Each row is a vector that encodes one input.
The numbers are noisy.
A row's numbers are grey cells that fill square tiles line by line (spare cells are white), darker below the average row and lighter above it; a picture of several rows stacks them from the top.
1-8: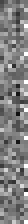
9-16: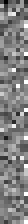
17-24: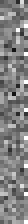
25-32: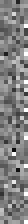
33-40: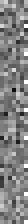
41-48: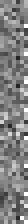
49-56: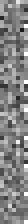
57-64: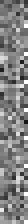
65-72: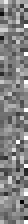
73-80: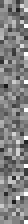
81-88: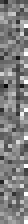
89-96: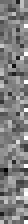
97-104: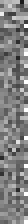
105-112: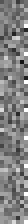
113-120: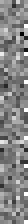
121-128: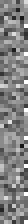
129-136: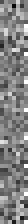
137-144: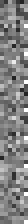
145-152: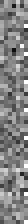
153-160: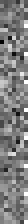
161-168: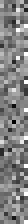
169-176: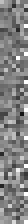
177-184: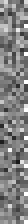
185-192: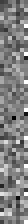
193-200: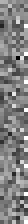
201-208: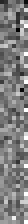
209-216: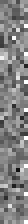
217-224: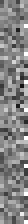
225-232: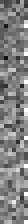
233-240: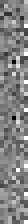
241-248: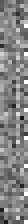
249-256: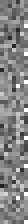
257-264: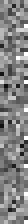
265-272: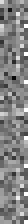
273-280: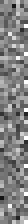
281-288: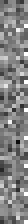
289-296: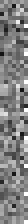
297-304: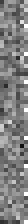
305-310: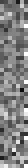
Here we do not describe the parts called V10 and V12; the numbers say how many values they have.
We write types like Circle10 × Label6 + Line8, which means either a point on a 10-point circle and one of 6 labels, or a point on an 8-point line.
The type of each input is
(Label6 + Line5) × V10 + Label8 × V12.
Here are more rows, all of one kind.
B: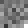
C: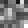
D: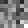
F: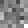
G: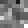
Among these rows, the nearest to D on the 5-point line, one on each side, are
B and G.
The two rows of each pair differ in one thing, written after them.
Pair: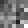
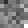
the value of V10
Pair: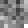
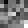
the place on the 5-point line
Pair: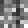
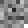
the value of V10
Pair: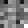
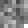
the place on the 5-point line
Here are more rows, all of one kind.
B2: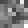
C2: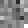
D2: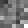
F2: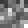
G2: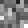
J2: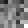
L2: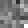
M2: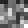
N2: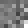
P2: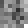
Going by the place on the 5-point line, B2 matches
D2 and N2.
